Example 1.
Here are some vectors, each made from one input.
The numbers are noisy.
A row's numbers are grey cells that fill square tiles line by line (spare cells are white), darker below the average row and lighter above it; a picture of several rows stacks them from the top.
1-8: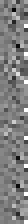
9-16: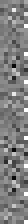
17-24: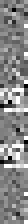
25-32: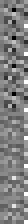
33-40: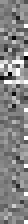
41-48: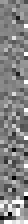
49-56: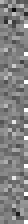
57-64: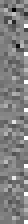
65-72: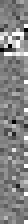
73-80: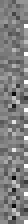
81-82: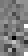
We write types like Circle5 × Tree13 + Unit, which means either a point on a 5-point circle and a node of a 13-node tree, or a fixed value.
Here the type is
List2(Line4).
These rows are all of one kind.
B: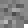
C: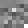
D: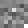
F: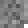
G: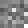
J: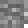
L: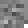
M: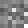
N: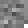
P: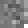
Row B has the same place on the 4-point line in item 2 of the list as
C, D, L and N.
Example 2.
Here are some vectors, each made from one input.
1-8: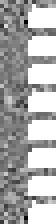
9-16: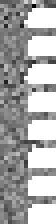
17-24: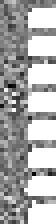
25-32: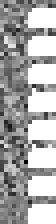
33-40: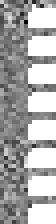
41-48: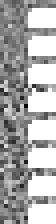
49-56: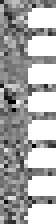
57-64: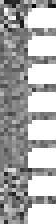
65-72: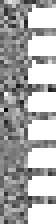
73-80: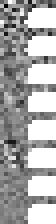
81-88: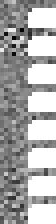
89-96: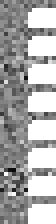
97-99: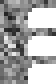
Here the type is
Circle10 + Line9.
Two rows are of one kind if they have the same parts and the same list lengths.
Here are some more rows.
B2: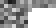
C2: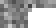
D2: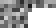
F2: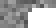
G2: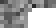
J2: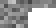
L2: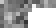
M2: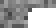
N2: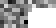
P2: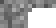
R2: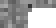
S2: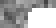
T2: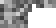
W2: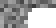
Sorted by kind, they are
B2, F2, G2, J2, L2, N2, P2
C2, D2, M2, R2, S2, T2, W2

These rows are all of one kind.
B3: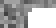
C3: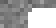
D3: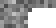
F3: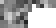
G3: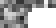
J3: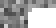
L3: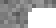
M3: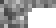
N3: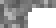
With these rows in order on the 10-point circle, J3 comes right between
B3 and M3.
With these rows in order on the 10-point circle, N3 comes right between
C3 and D3.
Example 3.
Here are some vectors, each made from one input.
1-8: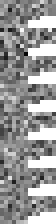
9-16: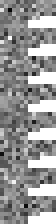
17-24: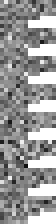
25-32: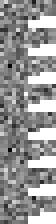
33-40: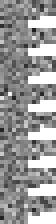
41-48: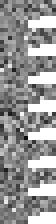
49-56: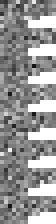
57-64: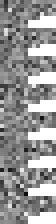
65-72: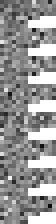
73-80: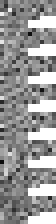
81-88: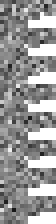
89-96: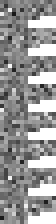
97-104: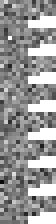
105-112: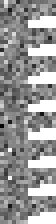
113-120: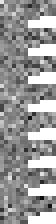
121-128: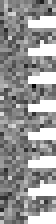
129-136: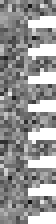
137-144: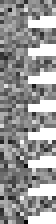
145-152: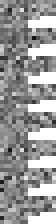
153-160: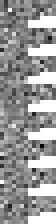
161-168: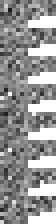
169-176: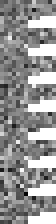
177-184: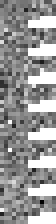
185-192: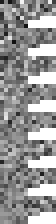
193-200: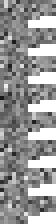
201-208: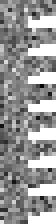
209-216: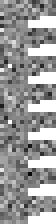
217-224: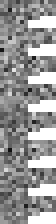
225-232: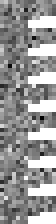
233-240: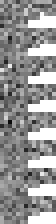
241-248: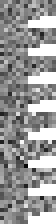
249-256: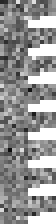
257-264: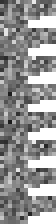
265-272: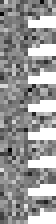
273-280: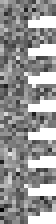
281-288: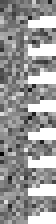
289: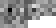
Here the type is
List2(Circle15).
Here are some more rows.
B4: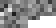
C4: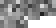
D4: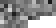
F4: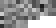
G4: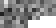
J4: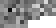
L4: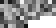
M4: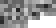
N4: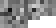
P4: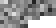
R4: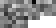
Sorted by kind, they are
B4, C4, D4
F4, G4, J4, M4, N4, P4, R4
L4

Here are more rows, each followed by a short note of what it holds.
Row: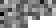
a list of two items
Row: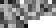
the empty list
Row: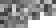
a list of two items
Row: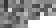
a list of one item
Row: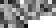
the empty list
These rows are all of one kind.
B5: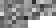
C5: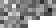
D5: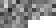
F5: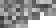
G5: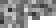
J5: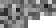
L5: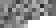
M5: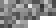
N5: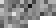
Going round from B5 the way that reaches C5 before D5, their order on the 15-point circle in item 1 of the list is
B5, F5, J5, G5, C5, N5, D5, L5, M5.
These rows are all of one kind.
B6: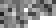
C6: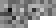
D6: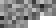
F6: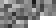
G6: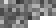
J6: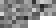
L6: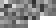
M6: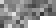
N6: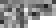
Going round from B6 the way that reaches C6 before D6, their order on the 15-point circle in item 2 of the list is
B6, G6, F6, L6, C6, J6, N6, D6, M6.
